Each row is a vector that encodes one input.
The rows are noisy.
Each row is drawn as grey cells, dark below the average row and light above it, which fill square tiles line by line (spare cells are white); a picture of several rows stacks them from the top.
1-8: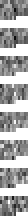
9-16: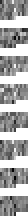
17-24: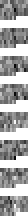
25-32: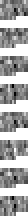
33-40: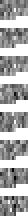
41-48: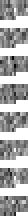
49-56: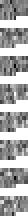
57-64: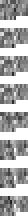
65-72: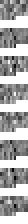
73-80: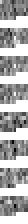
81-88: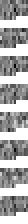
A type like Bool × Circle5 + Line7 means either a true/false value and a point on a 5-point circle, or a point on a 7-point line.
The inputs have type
Bool × Tree9 + Label8.
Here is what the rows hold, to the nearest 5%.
About 50% of them hold one of 8 labels. The rest hold a node of a 9-node tree and a true/false value.
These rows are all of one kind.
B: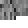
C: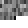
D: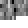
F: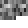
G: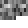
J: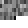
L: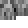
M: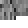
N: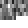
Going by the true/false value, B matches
D, L and M.
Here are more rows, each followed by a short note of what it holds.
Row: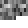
a node of a 9-node tree and a true/false value
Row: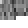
a node of a 9-node tree and a true/false value
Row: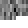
a node of a 9-node tree and a true/false value
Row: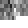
one of 8 labels
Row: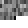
a node of a 9-node tree and a true/false value
